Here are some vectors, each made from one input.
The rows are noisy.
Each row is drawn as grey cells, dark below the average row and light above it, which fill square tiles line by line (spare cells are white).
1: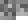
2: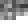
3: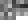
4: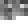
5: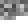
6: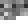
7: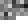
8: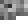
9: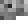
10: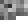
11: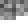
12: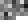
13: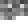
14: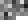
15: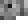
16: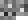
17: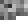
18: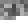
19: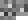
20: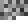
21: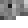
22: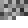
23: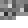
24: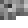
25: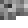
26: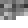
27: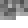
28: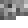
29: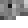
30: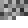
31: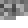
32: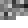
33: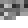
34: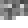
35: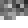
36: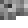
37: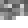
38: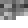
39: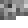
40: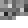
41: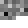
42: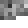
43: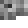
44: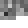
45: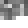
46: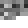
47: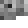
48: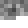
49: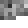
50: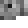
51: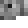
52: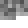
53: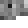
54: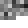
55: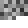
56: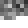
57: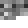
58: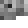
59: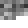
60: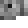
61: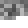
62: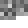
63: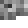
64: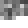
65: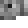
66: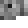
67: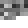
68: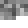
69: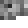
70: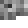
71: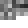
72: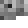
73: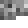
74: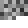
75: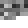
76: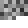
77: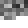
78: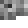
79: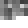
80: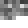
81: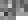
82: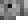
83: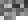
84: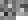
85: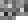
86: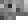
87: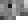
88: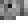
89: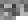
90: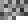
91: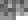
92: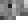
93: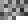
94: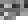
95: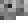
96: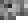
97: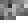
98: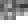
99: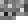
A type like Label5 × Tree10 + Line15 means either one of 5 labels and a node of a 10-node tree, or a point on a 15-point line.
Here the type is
Bool × Bool × Bool + List2(Line9).
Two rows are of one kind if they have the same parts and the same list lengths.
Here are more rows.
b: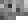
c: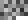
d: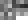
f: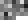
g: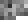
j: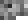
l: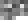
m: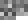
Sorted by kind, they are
b, g, j
c
d, f
l, m

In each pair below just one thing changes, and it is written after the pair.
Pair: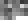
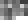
the place on the 9-point line in item 2 of the list
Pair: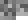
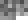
the place on the 9-point line in item 2 of the list
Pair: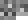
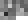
the place on the 9-point line in item 2 of the list
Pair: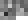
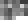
the place on the 9-point line in item 1 of the list
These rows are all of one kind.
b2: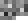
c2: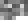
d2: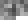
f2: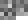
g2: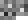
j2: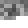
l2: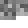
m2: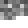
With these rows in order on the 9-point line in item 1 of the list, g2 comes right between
b2 and f2.
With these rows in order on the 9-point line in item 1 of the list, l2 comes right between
d2 and f2.
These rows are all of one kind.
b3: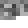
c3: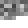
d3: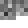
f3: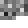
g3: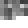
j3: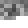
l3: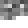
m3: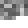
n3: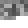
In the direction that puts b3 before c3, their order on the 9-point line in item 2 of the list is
m3, f3, b3, l3, n3, j3, g3, d3, c3.
